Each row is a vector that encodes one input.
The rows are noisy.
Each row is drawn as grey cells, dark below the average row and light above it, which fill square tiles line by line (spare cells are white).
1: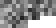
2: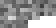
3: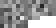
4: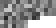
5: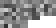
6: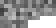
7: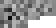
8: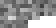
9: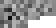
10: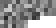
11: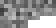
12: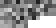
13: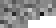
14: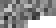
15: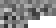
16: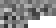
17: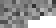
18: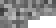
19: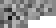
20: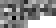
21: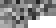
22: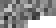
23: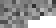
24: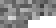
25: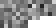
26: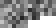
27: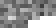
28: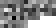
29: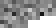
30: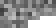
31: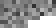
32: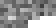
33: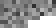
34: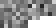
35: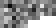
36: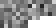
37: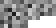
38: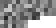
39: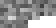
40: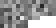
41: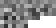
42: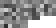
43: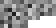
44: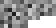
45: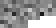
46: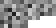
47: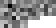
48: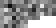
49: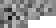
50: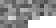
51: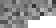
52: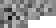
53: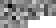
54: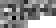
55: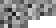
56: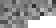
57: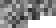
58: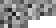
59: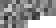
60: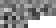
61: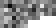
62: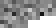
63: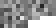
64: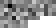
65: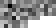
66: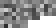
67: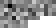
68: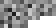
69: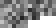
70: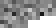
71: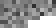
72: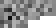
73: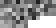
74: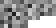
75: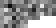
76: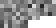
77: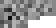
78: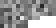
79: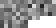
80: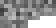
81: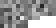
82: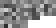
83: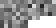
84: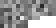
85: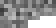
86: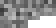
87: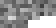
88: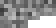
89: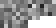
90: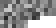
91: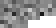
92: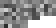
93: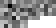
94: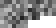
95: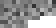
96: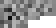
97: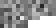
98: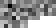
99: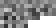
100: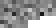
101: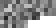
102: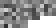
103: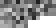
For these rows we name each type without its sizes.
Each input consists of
either a point on a line, or three true/false values.
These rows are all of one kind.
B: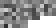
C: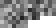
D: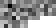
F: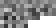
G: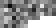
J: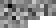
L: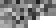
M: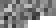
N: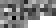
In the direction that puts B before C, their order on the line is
N, G, J, D, B, F, M, C, L.
